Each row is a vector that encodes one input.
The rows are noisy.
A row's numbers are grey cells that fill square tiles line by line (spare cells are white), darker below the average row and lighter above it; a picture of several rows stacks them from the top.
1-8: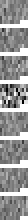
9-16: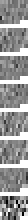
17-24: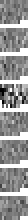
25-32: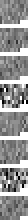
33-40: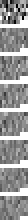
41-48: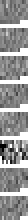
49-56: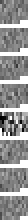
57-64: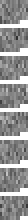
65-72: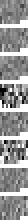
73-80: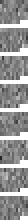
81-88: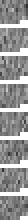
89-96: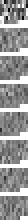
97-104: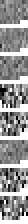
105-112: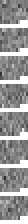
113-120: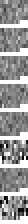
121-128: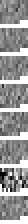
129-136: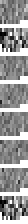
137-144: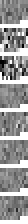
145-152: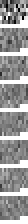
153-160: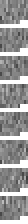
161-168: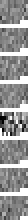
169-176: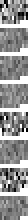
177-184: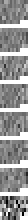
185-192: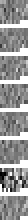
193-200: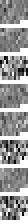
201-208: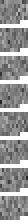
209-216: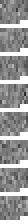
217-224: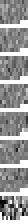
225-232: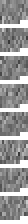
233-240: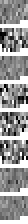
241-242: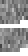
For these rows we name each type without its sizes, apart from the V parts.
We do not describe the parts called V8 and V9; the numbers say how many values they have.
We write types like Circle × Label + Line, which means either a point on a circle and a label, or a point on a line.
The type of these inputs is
Label + Line × V8 × V9.
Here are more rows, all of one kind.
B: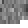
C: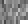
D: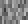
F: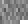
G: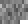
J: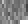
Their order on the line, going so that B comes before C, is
G, B, J, F, D, C.
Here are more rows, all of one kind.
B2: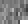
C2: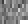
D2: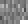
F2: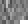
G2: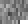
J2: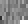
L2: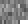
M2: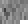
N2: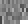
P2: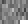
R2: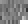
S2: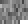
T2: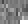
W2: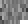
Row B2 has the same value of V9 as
F2, P2, R2 and T2.
